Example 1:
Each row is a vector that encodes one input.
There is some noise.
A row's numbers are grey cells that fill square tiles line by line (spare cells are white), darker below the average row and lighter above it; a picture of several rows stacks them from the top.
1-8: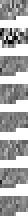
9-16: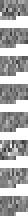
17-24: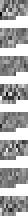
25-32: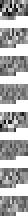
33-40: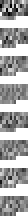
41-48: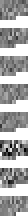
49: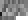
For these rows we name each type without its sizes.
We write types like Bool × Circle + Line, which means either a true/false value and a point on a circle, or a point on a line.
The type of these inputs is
Circle.
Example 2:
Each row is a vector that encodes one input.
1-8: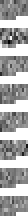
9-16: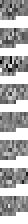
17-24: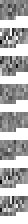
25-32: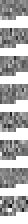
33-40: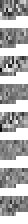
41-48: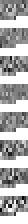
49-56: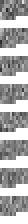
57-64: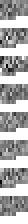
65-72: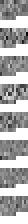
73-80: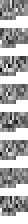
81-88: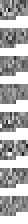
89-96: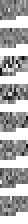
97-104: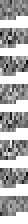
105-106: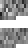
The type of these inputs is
Bool × Bool × Bool × Bool × Bool + Unit.
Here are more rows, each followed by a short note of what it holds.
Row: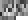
five true/false values
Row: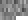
five true/false values
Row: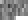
five true/false values
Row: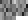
a fixed value
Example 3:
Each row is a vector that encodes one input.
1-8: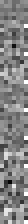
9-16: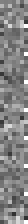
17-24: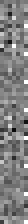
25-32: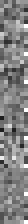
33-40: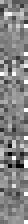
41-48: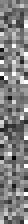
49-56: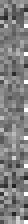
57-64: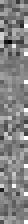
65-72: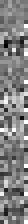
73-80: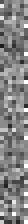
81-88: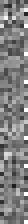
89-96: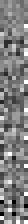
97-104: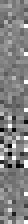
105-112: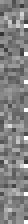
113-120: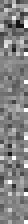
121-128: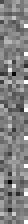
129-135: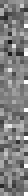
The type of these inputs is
Bool × Bool × Bool × Bool.
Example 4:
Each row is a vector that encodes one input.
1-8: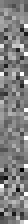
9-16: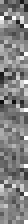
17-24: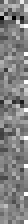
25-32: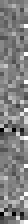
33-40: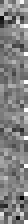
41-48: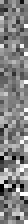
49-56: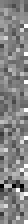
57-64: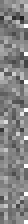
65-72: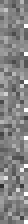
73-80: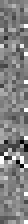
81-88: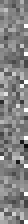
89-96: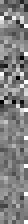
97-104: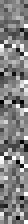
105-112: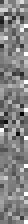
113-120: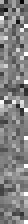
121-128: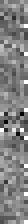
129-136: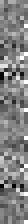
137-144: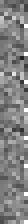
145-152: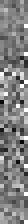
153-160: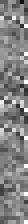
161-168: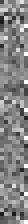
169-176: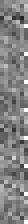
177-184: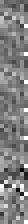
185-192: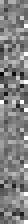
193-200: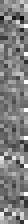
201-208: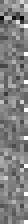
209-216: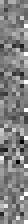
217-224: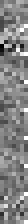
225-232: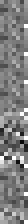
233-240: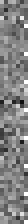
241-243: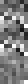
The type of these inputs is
Circle9.
